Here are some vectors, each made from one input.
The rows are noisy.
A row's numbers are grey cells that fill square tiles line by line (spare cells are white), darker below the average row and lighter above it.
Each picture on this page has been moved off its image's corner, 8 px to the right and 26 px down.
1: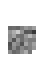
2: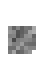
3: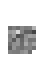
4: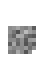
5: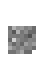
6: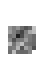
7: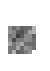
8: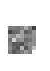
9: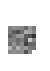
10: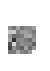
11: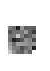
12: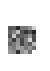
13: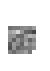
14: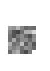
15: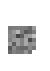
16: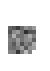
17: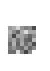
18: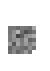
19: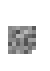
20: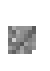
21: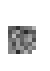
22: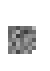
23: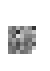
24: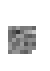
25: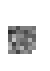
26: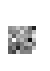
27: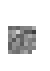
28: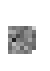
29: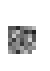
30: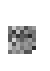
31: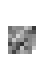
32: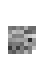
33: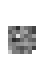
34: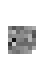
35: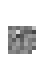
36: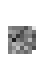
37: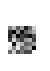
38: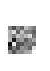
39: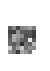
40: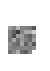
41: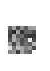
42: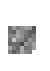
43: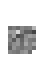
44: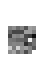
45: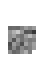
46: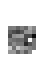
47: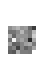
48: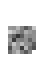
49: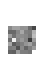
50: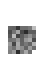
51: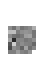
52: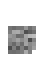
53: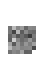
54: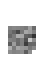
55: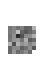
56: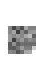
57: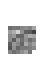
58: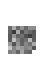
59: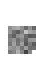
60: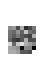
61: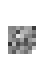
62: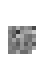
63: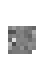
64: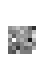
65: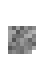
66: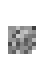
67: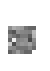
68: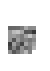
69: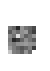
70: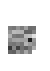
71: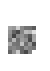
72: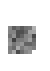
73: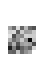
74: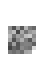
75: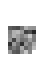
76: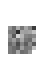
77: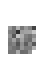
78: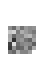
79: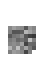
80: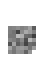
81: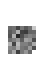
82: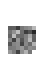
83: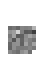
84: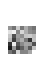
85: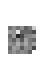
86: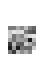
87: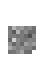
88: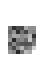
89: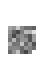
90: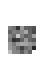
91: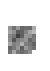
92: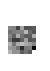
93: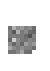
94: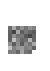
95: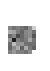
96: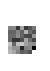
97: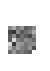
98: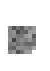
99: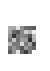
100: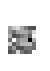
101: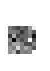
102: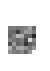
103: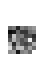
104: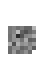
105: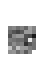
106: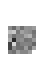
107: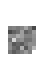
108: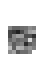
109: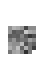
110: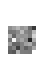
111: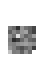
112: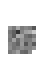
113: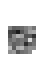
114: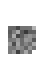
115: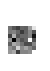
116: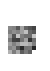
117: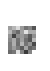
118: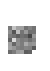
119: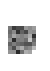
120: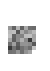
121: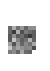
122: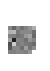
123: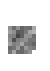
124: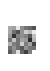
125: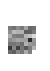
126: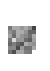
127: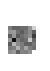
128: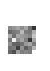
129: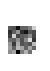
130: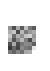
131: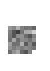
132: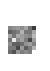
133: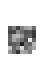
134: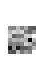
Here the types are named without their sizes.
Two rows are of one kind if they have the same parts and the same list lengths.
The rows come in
2 kinds.
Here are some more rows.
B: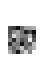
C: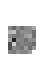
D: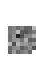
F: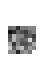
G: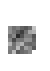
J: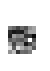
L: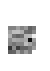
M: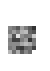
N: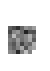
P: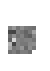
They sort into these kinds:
B, C, D, F, G, J, L, N, P
M

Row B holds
three true/false values.
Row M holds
a fixed value.
